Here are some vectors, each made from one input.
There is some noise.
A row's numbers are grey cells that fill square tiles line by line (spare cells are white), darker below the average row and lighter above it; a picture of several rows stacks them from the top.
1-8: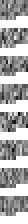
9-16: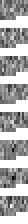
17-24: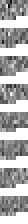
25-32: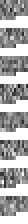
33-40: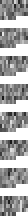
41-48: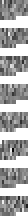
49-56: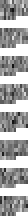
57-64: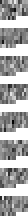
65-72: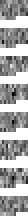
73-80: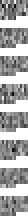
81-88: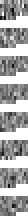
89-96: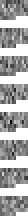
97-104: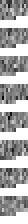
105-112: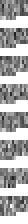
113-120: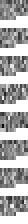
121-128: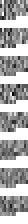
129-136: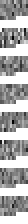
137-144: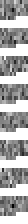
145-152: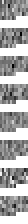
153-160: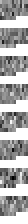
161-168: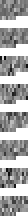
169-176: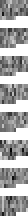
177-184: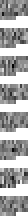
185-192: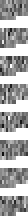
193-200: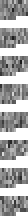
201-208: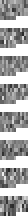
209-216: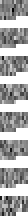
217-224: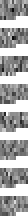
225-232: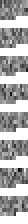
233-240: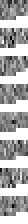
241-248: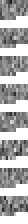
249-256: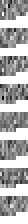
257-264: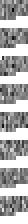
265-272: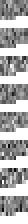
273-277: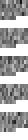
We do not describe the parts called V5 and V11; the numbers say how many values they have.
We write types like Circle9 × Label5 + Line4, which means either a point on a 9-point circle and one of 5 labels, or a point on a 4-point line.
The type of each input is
(Tree7 + Unit) × Tree10 × V5 + V11.
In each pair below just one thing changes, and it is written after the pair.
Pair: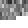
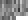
the value of V5
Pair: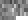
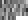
the node of the tree
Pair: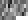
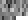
the value of V5
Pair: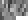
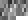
the value of V5
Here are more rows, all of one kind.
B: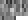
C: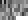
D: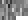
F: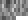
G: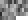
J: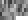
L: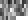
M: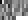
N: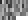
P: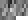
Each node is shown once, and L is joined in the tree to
B.
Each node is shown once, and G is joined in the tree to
C and D.
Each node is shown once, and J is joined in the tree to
P.
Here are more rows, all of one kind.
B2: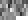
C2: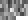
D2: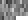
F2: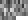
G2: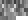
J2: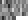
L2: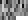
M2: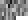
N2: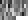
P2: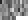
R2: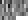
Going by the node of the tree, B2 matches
C2 and P2.
